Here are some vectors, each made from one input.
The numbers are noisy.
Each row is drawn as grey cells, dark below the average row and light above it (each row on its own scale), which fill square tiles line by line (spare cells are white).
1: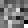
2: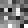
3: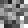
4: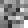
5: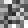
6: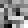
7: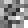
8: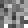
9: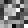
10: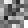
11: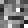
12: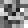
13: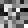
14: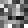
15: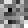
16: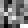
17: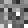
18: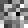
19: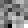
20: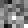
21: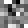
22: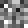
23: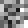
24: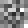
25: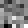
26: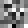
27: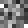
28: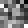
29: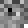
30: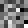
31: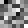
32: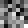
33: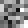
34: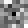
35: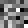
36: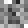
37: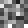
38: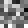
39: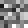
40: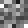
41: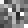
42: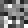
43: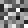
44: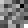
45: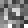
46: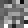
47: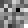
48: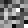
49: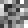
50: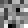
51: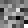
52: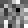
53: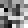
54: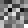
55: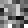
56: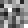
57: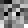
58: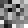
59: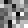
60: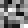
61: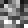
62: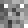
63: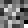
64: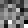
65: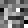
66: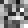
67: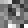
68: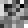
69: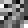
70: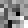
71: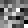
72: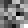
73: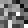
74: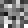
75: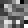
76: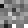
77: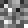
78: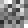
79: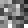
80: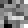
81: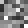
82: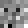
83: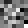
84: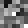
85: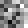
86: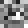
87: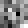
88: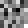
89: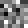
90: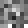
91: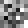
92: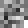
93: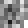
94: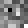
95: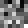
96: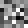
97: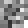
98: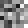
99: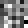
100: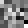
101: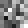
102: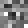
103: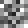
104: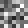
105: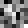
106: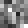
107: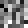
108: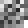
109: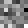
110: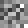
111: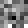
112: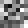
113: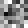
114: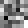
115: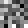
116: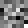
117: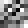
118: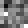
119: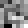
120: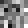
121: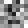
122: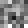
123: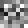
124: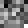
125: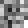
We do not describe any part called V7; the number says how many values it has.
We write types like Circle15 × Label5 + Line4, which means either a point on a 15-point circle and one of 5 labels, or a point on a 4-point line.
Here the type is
Bool × (Line8 + V7) + Line5.
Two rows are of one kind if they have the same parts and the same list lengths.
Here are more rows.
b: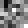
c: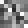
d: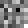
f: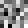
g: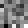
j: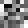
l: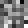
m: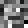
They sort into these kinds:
b, c, j, m
d, f, l
g

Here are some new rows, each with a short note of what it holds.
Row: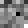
a point on an 8-point line and a true/false value
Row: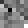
a true/false value and a value of V7
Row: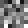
a point on a 5-point line
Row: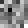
a true/false value and a value of V7
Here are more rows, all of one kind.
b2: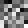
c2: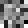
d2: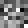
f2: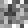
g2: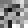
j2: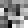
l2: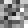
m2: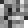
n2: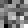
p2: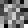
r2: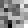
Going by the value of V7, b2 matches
c2 and f2.
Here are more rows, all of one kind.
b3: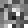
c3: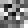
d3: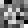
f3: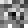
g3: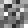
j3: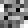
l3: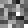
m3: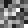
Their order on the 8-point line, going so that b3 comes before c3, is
f3, b3, c3, m3, g3, j3, d3, l3.
